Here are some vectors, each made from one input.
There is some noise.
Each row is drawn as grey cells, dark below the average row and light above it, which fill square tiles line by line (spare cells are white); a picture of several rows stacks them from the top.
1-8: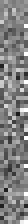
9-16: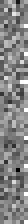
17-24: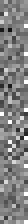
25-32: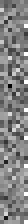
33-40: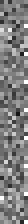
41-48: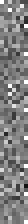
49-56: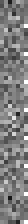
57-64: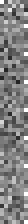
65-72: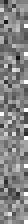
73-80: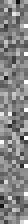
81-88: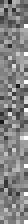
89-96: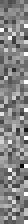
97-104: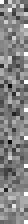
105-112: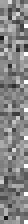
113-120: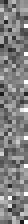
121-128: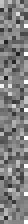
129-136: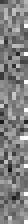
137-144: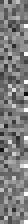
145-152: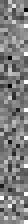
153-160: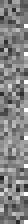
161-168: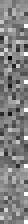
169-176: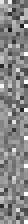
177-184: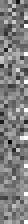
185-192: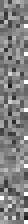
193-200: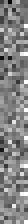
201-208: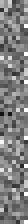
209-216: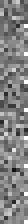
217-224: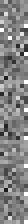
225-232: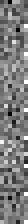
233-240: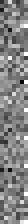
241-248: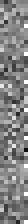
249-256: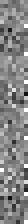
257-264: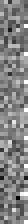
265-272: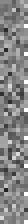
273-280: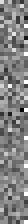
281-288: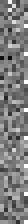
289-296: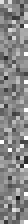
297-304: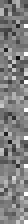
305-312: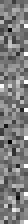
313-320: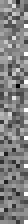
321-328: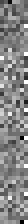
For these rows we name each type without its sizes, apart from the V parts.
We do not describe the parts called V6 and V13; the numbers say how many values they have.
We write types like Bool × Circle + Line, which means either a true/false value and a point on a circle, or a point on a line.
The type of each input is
Bool × Circle + (Line + V13) × V6.
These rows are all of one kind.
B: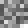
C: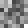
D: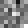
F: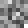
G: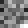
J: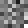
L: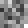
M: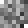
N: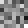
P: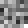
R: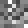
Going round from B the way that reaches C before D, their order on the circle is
B, P, N, M, F, C, L, J, D, R, G.
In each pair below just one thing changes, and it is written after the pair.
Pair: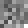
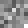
the value of V13
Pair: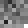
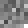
the value of V6
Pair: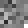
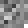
the value of V13
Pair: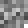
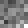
the value of V13
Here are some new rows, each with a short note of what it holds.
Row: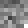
a value of V6 and a value of V13
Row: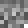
a value of V6 and a value of V13
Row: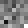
a value of V6 and a value of V13
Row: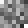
a point on a circle and a true/false value
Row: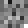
a point on a line and a value of V6
